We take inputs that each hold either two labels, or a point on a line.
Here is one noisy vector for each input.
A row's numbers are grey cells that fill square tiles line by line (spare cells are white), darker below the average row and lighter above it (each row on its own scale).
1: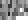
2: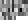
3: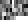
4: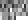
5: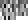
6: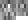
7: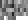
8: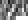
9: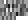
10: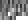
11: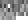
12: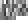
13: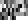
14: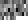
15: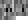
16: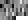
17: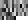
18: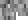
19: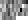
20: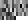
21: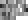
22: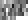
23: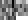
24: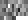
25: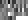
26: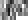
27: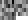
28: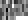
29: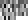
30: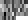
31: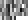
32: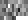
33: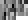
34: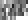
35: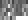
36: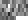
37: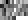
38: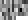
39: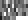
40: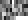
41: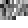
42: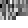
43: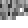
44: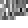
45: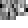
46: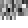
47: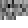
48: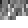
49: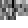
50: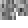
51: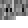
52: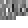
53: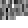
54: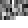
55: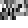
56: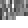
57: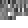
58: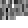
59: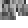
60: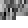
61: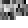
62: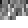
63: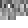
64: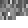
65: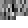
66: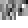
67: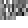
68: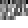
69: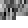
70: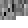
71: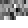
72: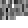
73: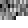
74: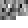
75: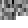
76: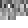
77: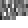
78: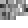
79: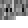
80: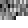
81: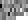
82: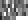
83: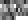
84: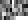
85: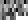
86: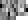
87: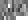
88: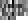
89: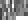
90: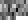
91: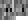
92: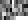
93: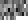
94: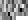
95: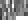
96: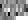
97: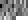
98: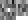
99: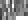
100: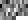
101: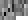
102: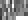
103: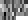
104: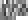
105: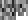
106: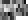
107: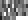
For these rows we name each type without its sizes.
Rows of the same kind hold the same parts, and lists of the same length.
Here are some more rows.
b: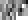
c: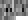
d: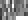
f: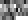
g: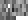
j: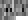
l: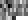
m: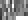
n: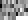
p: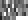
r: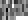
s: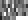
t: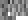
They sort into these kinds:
b, f, g, l, n, t
c, d, j, m, p, r, s

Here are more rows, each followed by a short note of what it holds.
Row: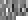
two labels
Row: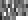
a point on a line
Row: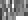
a point on a line
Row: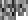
two labels
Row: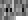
a point on a line
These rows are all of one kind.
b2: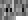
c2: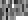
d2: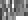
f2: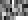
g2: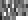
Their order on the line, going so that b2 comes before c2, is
f2, b2, c2, d2, g2.
